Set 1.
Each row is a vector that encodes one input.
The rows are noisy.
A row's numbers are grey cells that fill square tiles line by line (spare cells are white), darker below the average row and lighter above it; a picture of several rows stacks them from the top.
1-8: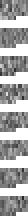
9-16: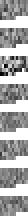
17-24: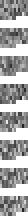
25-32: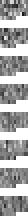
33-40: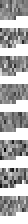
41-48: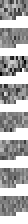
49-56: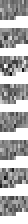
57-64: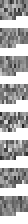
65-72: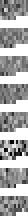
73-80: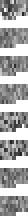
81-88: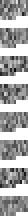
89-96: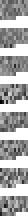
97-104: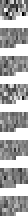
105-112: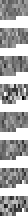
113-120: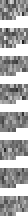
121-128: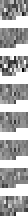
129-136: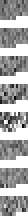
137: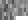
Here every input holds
either a point on a 16-point circle, or a fixed value, or a node of a 12-node tree.
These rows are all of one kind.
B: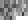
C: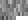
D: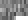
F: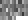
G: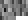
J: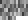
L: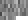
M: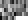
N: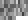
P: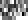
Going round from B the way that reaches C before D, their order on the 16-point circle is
B, N, L, J, F, G, C, P, D, M.
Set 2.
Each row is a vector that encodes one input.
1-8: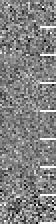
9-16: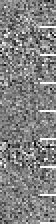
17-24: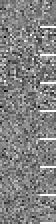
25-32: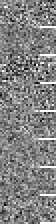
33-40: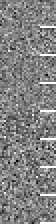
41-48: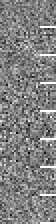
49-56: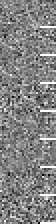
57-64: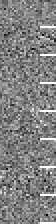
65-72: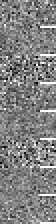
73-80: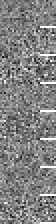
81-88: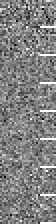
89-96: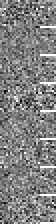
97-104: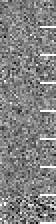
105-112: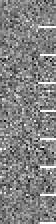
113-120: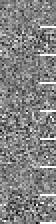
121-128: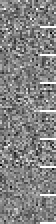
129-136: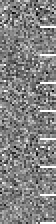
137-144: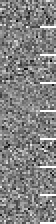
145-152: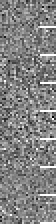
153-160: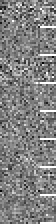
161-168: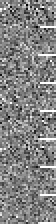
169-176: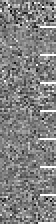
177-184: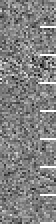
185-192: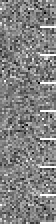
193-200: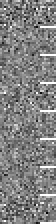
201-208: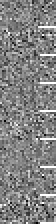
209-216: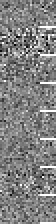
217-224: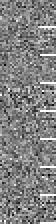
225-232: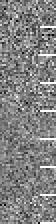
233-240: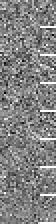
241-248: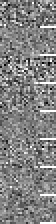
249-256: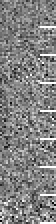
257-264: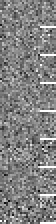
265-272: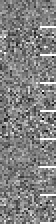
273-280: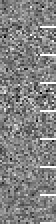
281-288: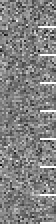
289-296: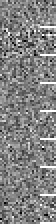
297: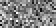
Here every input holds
one of 5 labels, together with either a fixed value, or three true/false values.
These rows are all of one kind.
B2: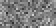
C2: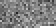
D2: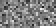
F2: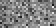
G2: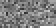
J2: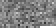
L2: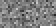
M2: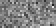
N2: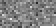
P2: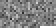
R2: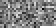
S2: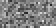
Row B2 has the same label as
G2, J2, L2 and S2.
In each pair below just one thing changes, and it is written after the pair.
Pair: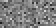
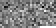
one of the three true/false values
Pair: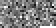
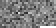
one of the three true/false values
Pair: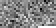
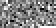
one of the three true/false values
